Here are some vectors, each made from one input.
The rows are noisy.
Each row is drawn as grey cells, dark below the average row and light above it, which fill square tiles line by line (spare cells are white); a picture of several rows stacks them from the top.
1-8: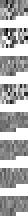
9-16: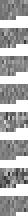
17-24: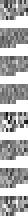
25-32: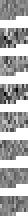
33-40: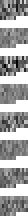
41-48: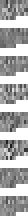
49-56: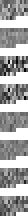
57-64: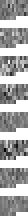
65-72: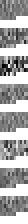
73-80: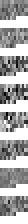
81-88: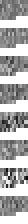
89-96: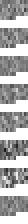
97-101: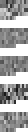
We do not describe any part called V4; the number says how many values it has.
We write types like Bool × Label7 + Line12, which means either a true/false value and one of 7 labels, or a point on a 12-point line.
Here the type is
List2(Line5) × V4.
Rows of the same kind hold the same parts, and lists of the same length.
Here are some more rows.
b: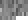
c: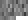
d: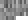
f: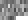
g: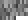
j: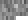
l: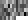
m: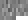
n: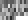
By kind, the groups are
b
c, f, g, m, n
d, j, l

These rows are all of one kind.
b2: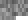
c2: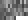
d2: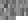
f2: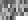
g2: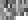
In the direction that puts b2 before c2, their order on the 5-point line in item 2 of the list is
d2, b2, c2, g2, f2.
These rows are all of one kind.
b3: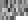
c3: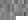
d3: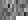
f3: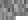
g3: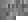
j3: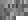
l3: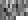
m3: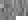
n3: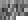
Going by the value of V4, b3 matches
g3 and j3.
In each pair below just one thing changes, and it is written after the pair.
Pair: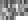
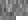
the value of V4
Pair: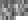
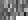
the place on the 5-point line in item 2 of the list
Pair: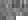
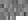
the value of V4
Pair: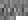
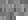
the value of V4
